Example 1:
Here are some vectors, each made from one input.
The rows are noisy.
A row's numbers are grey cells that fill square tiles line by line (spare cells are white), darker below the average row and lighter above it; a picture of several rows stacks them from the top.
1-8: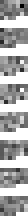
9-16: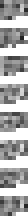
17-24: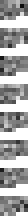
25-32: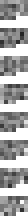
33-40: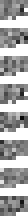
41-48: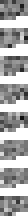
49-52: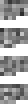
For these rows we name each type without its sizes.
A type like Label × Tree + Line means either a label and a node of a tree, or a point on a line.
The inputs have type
Bool × Bool × Bool × Bool.
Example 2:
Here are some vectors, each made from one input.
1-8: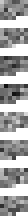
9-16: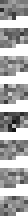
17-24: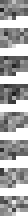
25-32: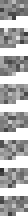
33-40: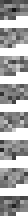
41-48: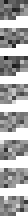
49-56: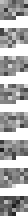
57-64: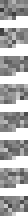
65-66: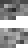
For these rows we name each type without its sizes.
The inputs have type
Label.
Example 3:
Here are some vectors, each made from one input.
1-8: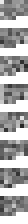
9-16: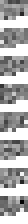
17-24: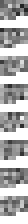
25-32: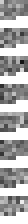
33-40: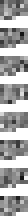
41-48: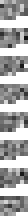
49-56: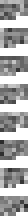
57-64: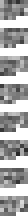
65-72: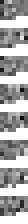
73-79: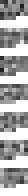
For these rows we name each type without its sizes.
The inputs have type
Bool × Bool × Bool × Bool.
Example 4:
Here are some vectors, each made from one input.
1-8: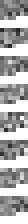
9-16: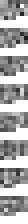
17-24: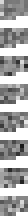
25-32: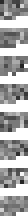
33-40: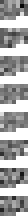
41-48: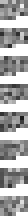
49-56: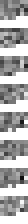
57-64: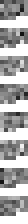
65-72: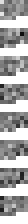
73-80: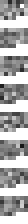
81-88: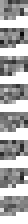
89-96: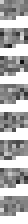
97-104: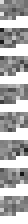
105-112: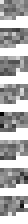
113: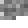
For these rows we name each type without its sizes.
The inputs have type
Bool × Bool × Bool × Bool.
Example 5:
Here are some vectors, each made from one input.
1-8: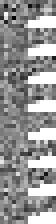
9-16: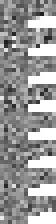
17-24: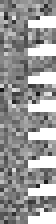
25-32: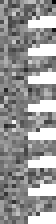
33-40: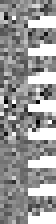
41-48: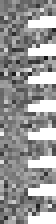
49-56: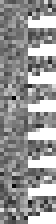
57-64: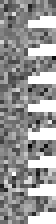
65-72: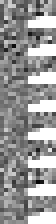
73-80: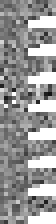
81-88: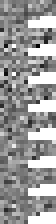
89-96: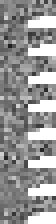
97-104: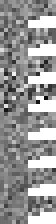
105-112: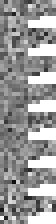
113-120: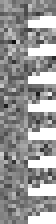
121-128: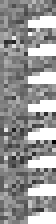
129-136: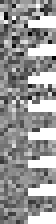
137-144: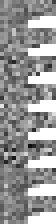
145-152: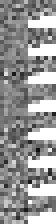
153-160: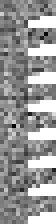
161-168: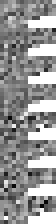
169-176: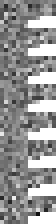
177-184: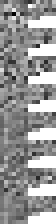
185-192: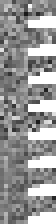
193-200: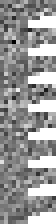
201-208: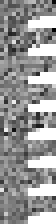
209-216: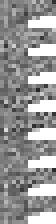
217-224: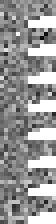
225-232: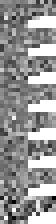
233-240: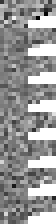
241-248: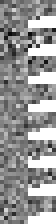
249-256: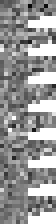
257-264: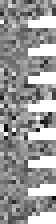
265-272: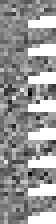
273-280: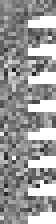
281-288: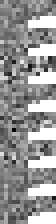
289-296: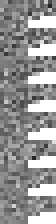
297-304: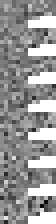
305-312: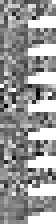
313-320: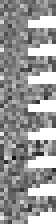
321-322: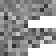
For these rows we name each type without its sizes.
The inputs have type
Circle.
